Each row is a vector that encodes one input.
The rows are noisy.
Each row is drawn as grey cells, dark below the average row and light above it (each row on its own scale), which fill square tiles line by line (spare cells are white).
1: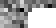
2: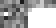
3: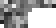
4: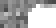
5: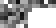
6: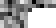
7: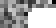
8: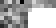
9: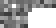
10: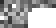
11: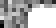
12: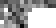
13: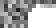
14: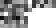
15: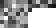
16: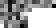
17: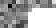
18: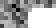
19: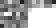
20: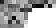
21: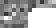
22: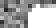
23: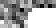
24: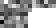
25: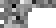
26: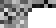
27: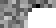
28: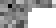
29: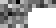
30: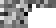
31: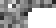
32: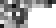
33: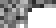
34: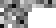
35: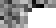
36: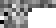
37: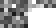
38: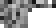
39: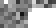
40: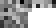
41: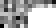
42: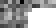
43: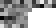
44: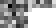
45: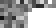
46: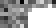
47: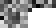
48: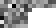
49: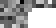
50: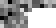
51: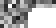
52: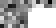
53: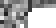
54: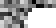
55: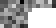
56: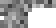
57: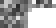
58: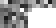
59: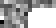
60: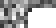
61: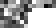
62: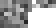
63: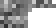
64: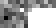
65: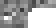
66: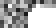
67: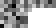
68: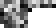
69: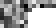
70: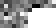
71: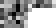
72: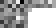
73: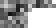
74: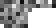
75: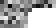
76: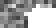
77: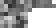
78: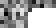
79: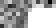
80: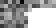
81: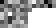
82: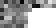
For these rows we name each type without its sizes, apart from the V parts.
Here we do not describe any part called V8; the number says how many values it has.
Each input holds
a label, together with either a point on a line, or a value of V8.
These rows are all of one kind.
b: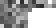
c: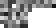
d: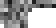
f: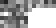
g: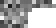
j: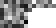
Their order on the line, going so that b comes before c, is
j, g, b, d, c, f.
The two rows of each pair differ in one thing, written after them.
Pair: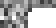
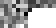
the value of V8
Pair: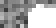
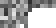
the label
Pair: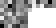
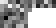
the label
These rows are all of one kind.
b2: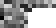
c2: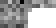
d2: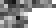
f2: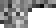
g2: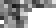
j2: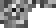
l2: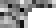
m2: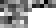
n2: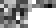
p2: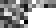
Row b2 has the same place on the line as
c2 and d2.
